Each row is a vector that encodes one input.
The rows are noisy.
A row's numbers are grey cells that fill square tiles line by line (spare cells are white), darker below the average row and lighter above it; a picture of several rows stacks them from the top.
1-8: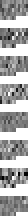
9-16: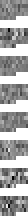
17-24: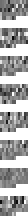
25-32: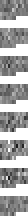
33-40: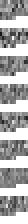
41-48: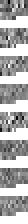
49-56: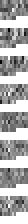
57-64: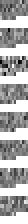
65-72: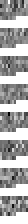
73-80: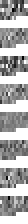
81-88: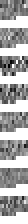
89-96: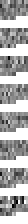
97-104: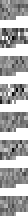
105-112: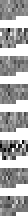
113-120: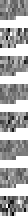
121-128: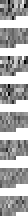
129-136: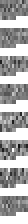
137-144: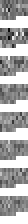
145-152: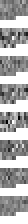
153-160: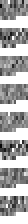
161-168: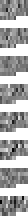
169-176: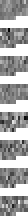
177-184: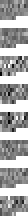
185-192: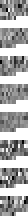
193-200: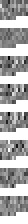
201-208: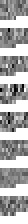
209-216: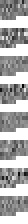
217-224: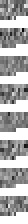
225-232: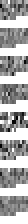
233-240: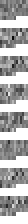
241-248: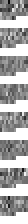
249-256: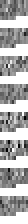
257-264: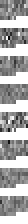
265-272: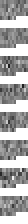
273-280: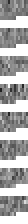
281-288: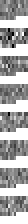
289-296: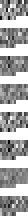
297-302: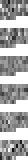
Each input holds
a true/false value, together with either a point on a 17-point circle, or a fixed value.
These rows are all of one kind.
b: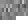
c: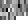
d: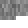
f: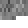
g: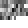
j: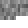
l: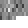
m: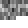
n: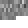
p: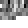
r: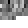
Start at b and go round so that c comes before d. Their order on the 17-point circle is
b, j, f, p, l, r, g, c, m, d, n.
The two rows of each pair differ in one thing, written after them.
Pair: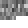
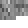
the true/false value
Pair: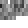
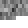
the place on the 17-point circle
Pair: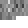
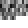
the place on the 17-point circle
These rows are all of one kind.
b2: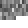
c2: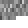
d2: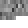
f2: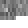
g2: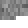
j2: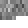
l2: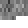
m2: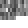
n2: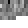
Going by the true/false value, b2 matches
l2 and n2.
